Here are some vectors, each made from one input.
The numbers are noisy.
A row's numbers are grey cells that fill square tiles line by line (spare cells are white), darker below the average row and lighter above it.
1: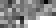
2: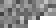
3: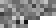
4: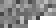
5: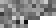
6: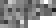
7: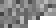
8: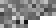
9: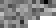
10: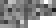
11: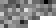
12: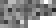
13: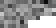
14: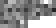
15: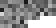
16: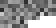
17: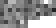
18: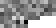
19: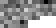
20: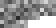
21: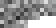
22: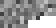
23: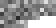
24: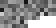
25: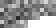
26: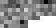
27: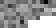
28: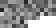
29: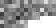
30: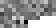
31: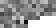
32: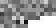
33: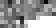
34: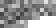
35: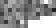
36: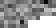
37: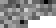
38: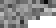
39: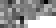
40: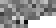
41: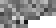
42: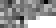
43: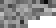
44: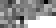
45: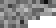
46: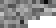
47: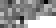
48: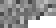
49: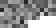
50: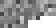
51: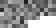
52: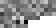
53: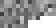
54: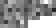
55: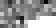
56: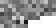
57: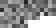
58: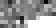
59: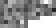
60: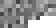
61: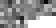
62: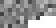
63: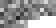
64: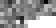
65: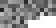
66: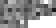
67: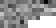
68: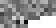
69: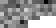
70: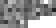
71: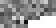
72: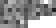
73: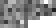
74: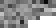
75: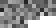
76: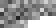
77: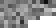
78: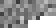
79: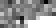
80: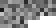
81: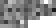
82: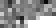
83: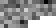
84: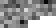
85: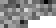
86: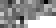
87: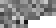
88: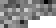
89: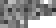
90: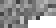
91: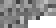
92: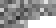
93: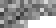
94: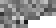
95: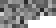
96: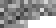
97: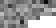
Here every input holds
one of 4 labels and a true/false value.
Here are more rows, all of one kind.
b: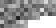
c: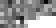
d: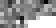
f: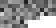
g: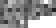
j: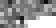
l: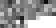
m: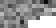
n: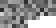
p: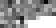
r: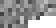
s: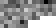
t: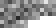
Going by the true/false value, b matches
g, r and t.
